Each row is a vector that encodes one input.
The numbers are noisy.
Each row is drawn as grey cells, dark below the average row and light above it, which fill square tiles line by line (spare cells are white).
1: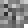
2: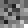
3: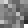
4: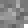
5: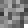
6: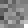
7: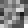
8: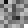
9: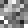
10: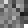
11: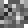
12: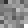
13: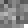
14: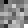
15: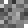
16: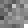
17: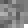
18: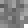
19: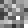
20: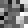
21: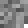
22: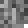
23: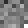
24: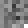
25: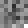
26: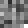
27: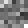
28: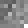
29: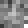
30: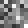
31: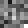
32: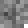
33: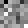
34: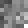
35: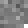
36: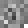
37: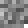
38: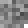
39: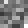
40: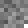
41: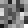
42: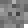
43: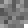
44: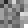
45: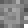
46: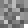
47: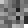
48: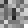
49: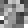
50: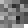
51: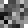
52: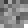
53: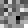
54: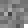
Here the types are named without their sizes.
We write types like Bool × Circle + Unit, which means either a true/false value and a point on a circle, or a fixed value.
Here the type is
Bool × Bool × Bool × Label.
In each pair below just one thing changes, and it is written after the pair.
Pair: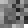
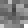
one of the three true/false values
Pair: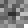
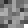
the label
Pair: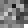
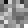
one of the three true/false values
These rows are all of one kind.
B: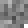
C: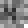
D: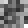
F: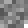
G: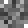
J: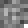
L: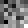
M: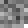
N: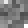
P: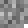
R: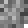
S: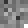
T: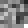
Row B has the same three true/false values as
C and S.
